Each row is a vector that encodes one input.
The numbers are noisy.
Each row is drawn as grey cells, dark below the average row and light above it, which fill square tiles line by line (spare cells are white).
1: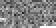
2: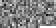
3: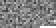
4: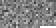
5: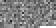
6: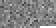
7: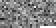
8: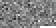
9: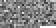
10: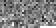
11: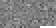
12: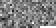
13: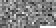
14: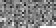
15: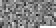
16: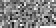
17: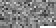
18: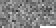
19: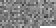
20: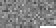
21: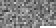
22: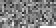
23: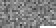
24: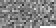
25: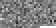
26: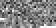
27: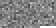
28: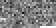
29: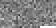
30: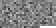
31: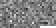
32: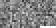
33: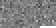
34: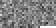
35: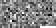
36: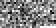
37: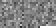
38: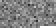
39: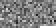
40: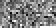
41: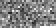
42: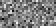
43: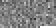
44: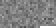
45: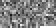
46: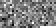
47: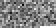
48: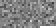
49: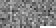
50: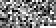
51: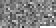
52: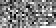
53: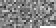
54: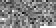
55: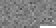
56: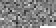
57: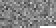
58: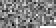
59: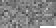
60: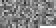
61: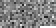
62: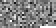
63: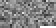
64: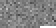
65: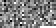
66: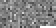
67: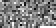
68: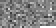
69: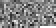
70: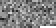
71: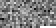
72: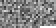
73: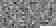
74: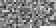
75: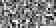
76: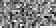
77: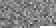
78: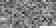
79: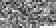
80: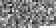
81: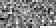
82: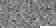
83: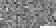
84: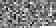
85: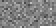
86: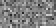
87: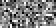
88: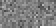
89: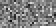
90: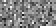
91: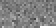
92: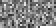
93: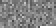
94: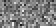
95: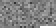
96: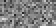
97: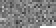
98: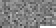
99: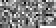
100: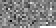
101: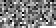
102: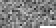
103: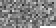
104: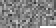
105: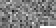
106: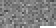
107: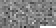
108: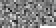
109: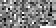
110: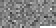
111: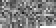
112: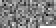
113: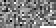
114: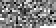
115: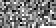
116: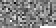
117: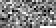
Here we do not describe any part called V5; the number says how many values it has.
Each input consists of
either a point on a 9-point circle, or a node of a 9-node tree and a value of V5.
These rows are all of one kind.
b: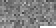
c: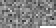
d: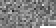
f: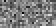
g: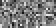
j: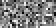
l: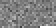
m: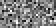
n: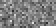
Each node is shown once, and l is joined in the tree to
g.
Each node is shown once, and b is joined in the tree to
n.
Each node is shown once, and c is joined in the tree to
g, m and n.
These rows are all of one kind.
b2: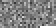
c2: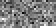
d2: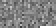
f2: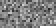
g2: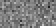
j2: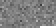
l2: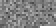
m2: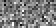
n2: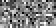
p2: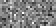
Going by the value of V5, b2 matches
c2, f2, m2 and n2.
